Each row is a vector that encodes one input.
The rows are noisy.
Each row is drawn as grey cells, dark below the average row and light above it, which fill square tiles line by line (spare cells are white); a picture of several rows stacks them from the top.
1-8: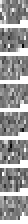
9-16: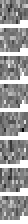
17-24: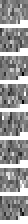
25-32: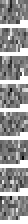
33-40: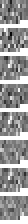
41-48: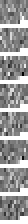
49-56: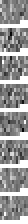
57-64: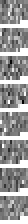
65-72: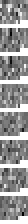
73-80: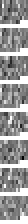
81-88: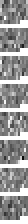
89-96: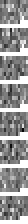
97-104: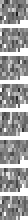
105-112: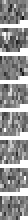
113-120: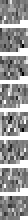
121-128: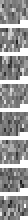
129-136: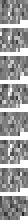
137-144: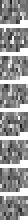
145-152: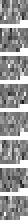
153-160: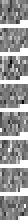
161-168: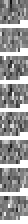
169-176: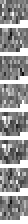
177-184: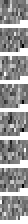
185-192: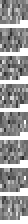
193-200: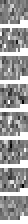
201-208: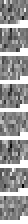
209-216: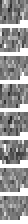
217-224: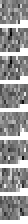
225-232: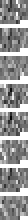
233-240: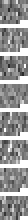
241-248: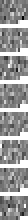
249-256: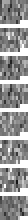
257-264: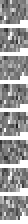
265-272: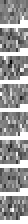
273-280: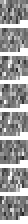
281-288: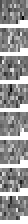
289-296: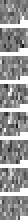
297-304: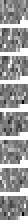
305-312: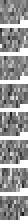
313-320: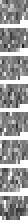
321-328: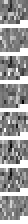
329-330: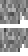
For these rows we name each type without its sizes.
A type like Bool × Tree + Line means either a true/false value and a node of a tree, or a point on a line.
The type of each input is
List(Circle).
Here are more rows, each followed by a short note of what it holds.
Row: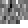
a list of two items
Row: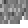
a list of one item
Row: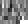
a list of two items
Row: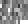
a list of one item
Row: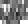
the empty list
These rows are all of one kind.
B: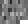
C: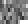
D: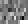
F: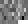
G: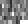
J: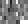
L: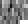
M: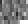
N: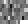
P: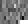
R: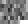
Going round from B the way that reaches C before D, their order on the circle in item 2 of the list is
B, G, F, J, M, N, R, C, L, P, D.
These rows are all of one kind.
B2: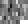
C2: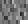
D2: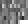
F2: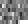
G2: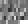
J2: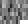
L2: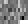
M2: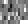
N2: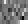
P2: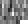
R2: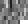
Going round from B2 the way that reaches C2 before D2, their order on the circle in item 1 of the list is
B2, R2, M2, G2, L2, N2, C2, D2, F2, J2, P2.
